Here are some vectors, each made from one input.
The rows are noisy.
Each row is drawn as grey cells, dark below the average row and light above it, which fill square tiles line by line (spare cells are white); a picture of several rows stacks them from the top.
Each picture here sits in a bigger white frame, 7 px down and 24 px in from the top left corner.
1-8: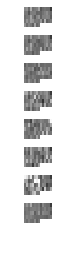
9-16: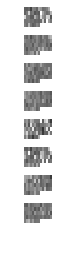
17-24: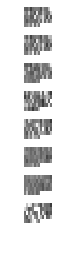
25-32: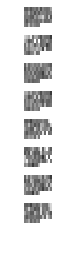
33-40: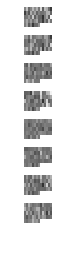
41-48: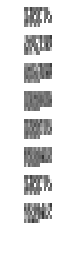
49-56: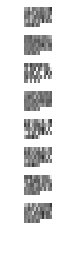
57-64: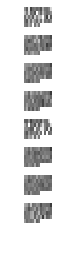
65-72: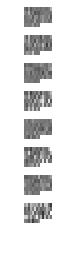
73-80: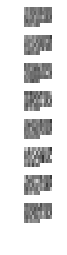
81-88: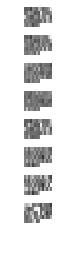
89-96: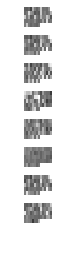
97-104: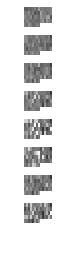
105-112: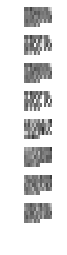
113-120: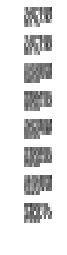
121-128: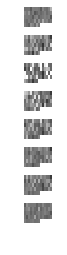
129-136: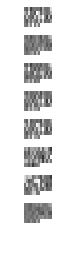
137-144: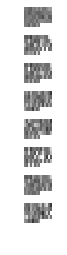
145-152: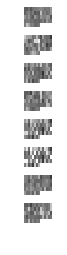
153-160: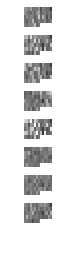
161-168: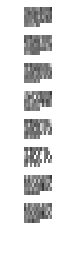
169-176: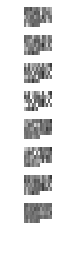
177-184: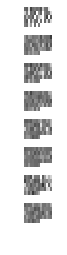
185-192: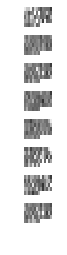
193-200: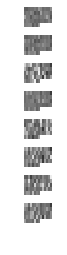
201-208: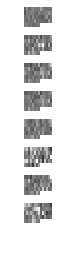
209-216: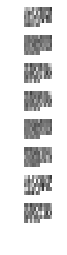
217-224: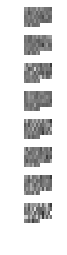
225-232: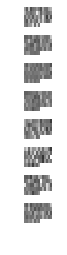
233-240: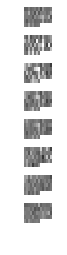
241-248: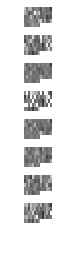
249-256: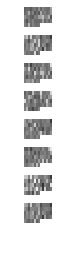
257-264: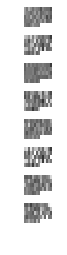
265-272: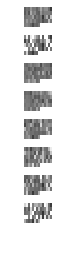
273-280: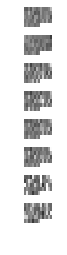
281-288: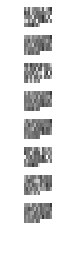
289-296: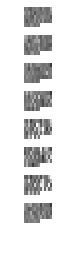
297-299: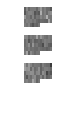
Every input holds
a point on a 10-point line, together with either a fixed value, or a node of a 10-node tree.
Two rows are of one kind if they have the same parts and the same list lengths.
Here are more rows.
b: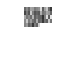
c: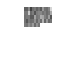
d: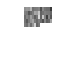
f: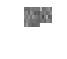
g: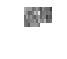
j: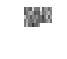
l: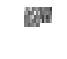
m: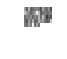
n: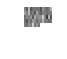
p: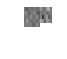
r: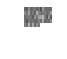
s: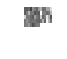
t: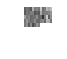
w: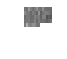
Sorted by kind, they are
b, c, d, f, j, l, m, r, w
g, n, p, s, t

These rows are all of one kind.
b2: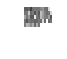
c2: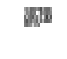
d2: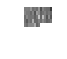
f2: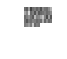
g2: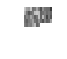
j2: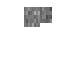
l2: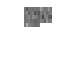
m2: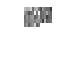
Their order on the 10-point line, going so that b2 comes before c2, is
d2, g2, l2, j2, b2, c2, m2, f2.
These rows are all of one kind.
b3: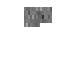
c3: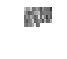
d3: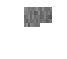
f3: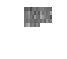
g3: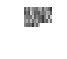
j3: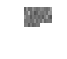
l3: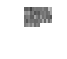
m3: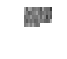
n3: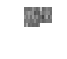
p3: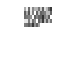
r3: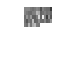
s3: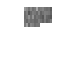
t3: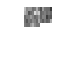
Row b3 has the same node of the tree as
c3, d3, m3 and s3.
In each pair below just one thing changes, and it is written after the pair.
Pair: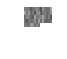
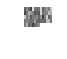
the node of the tree
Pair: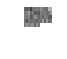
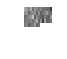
the place on the 10-point line
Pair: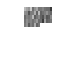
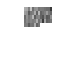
the node of the tree
